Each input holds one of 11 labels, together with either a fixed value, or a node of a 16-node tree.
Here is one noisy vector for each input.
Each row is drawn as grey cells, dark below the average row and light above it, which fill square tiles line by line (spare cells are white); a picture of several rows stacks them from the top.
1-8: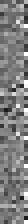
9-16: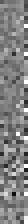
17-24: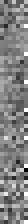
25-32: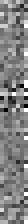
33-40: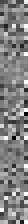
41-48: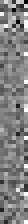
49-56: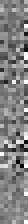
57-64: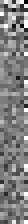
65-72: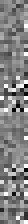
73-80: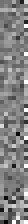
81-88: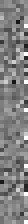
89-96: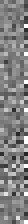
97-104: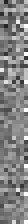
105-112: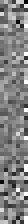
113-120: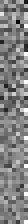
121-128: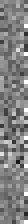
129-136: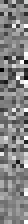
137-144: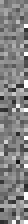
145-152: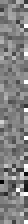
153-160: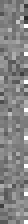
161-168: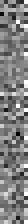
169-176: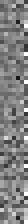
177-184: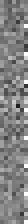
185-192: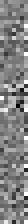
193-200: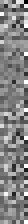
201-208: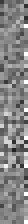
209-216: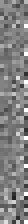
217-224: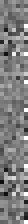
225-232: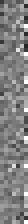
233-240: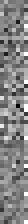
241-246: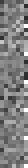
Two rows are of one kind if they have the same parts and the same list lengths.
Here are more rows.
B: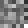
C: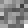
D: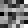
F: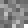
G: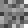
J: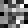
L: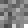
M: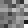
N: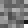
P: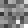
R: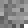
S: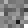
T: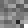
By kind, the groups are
B, J
C, D, F, G, L, M, N, P, R, S, T

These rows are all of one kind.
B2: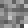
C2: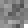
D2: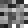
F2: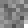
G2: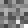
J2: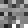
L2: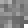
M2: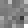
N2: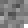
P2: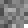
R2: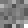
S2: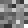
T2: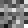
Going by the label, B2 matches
P2 and T2.
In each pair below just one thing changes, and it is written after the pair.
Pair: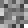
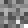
the node of the tree
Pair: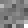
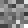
the node of the tree
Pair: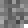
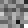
the label
